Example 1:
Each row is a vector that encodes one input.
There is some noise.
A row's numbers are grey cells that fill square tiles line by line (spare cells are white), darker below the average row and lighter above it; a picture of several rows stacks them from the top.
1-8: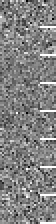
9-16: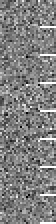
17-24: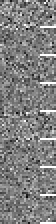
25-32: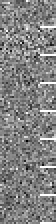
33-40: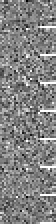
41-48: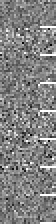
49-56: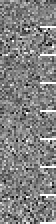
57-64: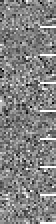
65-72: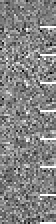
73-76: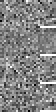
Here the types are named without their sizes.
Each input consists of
either a point on a circle, or a point on a line.
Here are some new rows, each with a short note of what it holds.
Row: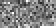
a point on a circle
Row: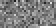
a point on a line
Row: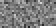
a point on a line
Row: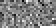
a point on a circle
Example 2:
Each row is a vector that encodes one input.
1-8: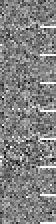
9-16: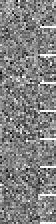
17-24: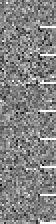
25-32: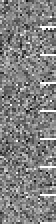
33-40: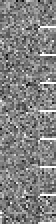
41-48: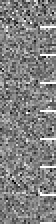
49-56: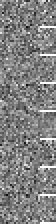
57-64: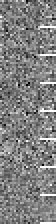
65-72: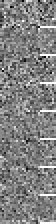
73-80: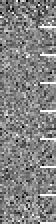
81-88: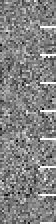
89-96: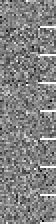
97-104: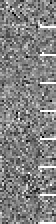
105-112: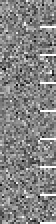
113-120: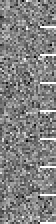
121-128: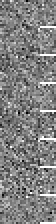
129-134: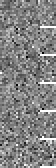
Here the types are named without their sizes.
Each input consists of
a point on a line and a true/false value.
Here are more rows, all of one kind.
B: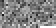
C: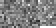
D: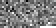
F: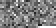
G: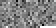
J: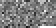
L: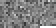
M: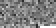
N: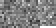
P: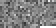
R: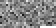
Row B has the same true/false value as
G, M and R.
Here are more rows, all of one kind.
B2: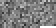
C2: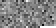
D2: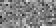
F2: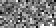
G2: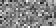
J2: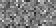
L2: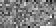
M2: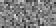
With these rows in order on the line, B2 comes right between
G2 and M2.
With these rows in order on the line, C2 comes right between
L2 and M2.
